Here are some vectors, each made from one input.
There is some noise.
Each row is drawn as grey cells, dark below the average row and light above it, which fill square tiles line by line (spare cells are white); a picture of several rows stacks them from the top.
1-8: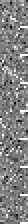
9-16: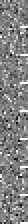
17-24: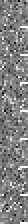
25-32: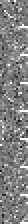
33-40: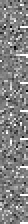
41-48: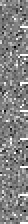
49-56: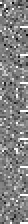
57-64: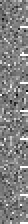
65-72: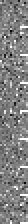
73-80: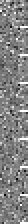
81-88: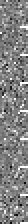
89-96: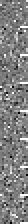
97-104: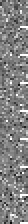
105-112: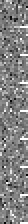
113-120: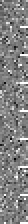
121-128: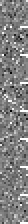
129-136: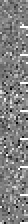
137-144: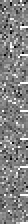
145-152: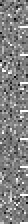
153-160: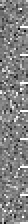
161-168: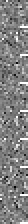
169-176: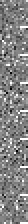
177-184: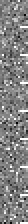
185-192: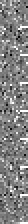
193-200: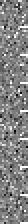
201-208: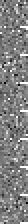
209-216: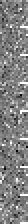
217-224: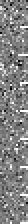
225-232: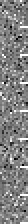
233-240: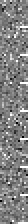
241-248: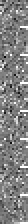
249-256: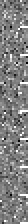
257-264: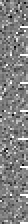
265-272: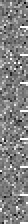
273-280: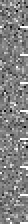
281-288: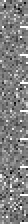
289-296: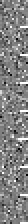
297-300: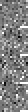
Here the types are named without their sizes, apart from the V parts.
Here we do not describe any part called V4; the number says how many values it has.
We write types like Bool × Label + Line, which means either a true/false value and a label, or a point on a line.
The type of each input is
(Bool × Bool × Bool + Line) × Tree × (Tree + V4).
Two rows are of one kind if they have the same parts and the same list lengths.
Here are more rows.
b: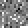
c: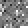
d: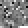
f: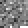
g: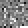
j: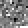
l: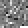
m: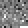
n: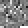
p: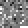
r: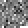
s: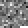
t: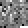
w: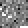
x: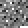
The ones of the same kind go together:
b, r
c, l, n, p
d, f, j, t, w, x
g, m, s

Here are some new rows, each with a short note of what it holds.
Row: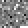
a node of a tree, three true/false values and a value of V4
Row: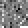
a point on a line and a node of each of two trees
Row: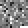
a node of a tree, three true/false values and a value of V4
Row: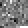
a node of a tree, three true/false values and a value of V4
